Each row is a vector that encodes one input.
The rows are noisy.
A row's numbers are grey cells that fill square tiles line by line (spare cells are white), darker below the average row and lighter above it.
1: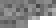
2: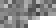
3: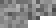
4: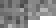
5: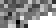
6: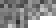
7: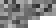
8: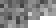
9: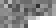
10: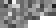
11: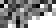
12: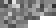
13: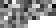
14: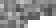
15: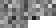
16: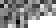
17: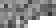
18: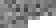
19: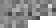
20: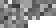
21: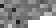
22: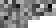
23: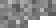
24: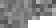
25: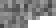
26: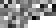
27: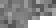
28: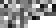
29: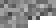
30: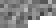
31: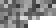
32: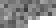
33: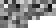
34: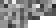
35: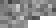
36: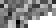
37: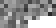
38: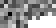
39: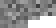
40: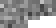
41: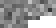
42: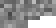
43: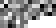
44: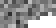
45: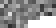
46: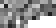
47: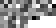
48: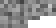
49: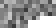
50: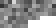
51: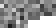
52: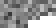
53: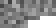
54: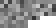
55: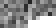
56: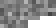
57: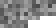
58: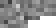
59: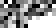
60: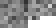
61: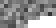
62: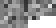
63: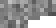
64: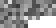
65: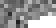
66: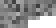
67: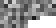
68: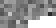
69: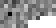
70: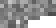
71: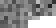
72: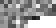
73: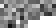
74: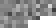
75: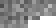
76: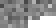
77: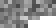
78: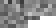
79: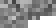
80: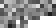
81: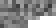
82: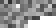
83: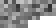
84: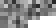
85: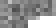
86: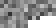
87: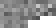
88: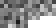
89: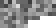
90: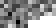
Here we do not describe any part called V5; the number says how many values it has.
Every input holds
a point on an 8-point circle, together with either a point on an 8-point circle, or a value of V5.
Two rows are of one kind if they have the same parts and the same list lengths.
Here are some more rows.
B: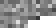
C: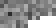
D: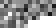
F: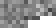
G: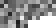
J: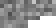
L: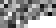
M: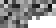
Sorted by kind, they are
B, C, F, G, J
D, L, M

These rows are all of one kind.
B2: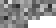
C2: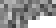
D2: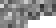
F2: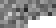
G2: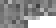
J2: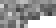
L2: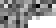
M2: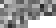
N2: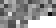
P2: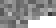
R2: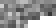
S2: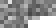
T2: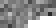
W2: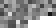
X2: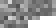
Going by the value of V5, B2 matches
G2, N2, P2 and W2.
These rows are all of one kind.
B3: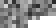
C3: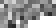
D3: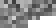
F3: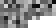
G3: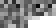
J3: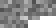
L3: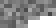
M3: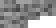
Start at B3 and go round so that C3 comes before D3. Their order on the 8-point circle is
B3, J3, F3, L3, G3, M3, C3, D3.
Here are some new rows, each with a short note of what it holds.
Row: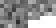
a point on each of two 8-point circles
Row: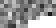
a point on an 8-point circle and a value of V5
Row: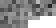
a point on an 8-point circle and a value of V5
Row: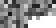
a point on an 8-point circle and a value of V5
